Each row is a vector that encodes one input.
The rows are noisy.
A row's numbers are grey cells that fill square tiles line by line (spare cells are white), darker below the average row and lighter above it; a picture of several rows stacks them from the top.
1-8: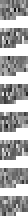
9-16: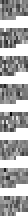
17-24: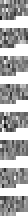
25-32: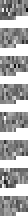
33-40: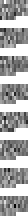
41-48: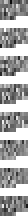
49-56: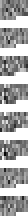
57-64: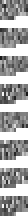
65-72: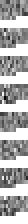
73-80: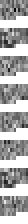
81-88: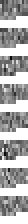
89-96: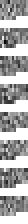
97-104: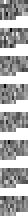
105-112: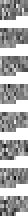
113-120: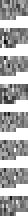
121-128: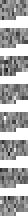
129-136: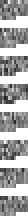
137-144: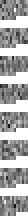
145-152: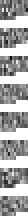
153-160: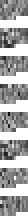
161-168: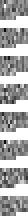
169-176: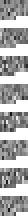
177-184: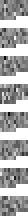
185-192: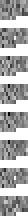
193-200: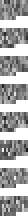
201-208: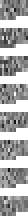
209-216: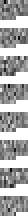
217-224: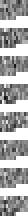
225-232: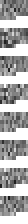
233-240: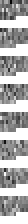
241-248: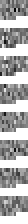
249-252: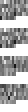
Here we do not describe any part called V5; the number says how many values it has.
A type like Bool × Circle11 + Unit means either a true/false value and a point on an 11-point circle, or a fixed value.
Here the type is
(Bool × Bool × Bool + Line6) × V5 + Label9.
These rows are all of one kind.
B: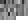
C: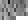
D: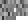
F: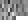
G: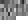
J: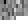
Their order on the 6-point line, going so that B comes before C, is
J, B, G, F, D, C.
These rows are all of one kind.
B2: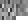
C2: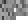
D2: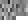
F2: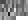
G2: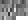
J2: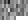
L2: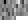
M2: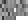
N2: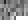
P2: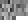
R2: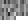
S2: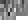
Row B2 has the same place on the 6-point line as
C2 and M2.
